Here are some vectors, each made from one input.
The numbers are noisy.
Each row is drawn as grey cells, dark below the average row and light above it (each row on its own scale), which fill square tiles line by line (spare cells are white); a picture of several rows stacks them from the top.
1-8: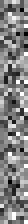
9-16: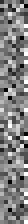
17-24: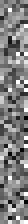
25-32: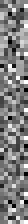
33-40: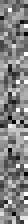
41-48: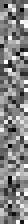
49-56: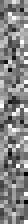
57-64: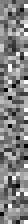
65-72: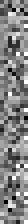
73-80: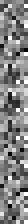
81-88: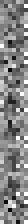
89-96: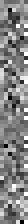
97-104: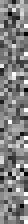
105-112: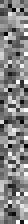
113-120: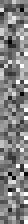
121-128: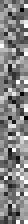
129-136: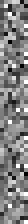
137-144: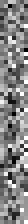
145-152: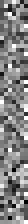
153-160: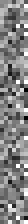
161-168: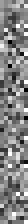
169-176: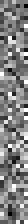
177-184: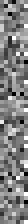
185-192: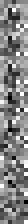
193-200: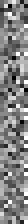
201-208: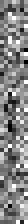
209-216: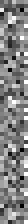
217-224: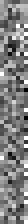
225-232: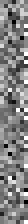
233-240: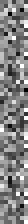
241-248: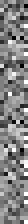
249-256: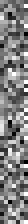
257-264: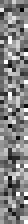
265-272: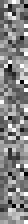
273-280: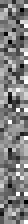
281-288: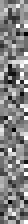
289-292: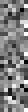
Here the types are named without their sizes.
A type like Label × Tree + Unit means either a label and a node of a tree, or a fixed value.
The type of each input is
Bool × Label + Line × Line.
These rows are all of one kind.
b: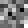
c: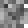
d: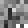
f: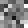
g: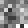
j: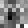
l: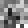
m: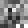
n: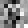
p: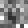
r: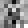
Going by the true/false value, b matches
c and f.
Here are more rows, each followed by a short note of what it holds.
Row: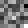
a point on each of two lines
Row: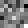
a point on each of two lines
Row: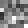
a point on each of two lines
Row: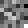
a point on each of two lines
